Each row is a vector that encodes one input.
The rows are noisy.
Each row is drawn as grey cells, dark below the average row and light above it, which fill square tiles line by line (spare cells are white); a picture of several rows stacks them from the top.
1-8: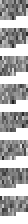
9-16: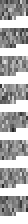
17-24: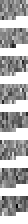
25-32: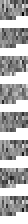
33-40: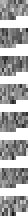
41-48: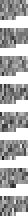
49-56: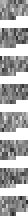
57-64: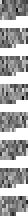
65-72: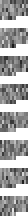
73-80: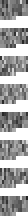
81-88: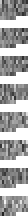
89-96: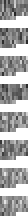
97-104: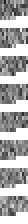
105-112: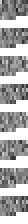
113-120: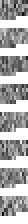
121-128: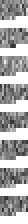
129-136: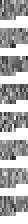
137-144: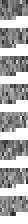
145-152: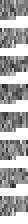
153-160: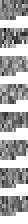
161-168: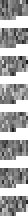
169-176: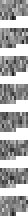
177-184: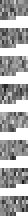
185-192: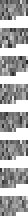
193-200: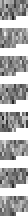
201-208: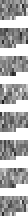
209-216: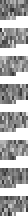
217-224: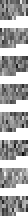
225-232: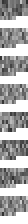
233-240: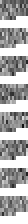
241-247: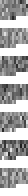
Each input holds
a point on a 5-point circle and a point on a 4-point line.
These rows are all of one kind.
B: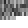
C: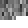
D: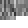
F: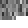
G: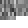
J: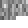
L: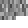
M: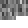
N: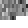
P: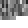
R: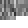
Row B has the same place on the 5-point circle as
D, G and R.
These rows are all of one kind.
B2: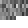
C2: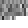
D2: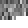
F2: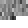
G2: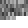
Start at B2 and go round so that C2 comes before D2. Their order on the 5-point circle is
B2, F2, C2, G2, D2.
